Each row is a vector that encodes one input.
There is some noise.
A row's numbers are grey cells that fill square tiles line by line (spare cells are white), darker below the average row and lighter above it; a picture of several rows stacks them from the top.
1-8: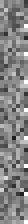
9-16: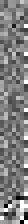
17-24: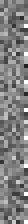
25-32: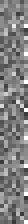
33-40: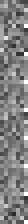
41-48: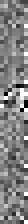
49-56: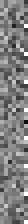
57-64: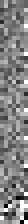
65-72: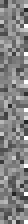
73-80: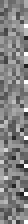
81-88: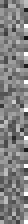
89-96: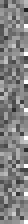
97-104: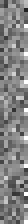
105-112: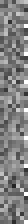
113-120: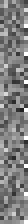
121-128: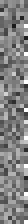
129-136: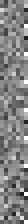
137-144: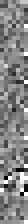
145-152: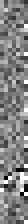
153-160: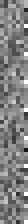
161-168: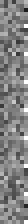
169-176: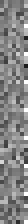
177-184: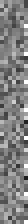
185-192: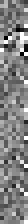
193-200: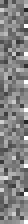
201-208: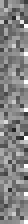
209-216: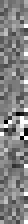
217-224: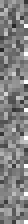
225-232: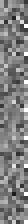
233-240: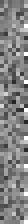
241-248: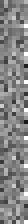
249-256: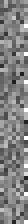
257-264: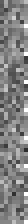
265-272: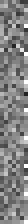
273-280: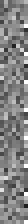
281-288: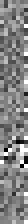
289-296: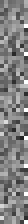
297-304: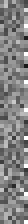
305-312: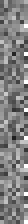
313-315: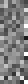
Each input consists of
a list of up to two points on a 10-point circle.
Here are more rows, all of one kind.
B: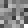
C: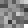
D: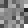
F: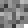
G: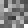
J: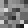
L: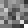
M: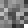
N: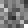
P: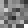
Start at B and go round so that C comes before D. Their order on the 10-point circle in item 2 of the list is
B, F, G, N, P, C, J, M, L, D.
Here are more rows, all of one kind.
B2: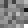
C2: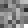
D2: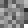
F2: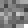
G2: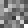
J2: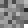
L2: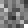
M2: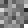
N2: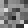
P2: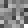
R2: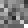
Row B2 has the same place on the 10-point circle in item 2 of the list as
F2 and L2.
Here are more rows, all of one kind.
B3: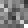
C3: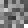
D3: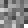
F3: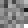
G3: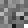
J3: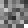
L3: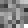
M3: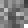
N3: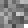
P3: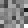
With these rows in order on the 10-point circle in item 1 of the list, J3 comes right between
B3 and C3.
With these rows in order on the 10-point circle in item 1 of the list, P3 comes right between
D3 and F3.
